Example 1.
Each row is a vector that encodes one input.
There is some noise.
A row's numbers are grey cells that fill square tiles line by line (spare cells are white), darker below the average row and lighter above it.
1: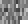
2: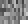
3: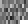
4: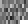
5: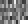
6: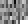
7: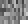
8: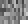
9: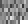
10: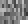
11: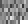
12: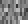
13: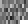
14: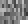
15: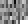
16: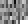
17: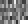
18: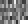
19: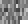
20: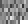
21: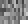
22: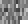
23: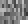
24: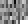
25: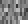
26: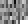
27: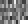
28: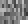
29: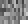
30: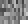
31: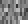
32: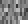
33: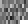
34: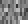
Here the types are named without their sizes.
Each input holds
three true/false values.
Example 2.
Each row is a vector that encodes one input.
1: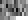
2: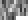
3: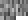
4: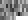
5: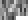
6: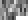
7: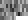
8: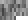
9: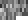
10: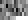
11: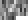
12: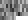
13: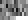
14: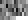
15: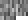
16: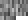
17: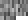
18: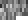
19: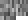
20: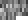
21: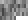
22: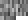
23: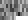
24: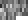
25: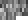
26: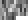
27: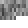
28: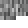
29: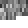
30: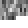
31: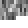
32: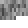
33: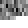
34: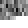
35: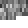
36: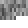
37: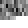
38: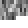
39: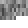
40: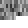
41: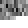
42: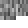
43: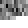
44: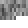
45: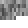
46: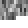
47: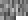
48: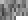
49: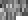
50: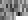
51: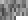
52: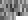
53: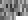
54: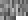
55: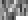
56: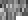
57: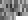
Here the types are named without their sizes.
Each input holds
a point on a line.
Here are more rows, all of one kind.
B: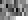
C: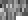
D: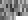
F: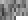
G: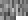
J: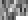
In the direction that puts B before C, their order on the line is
B, D, F, G, C, J.
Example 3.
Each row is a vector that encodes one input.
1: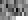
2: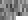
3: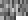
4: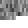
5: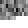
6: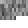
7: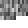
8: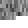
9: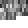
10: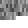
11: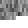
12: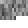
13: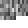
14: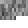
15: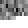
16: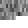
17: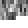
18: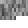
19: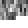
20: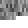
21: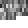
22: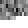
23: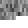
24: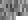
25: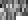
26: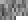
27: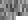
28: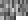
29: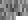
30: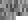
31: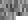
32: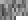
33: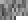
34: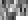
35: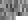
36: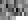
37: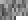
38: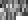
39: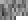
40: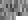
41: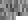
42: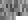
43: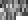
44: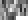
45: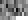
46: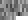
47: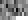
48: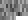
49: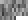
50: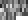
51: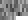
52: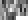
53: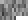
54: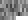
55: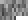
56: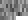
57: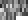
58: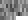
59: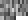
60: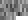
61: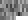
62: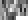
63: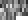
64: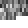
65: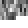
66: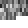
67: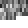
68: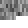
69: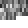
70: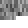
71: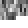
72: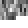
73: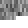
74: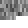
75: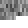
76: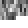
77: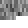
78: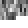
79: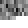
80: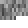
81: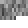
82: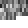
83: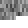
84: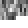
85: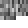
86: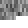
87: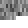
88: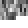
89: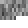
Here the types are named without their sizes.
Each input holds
a point on a line.
